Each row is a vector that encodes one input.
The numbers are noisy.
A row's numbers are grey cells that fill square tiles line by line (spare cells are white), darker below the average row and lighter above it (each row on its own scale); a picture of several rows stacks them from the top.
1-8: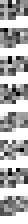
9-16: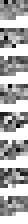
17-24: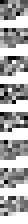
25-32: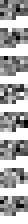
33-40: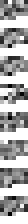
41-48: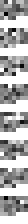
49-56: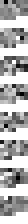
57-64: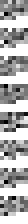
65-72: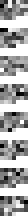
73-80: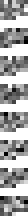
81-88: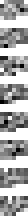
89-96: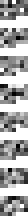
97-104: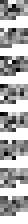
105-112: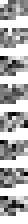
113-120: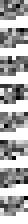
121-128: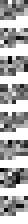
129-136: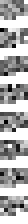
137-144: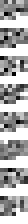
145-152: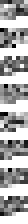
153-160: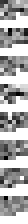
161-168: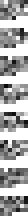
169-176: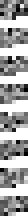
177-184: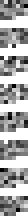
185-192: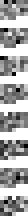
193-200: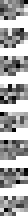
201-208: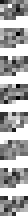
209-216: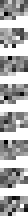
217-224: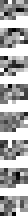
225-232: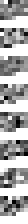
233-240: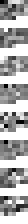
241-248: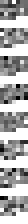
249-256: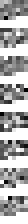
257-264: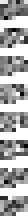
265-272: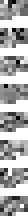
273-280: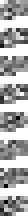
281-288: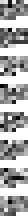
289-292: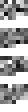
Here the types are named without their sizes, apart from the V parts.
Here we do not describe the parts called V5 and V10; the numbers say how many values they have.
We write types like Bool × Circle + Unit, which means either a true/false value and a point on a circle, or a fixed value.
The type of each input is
Bool × (Line + V10) + Label × V5.
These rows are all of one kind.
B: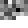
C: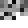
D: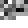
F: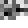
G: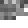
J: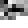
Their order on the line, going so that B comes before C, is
F, B, C, D, J, G.
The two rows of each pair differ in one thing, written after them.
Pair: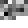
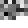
the place on the line
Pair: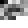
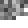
the true/false value
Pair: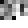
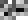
the place on the line
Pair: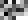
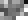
the true/false value
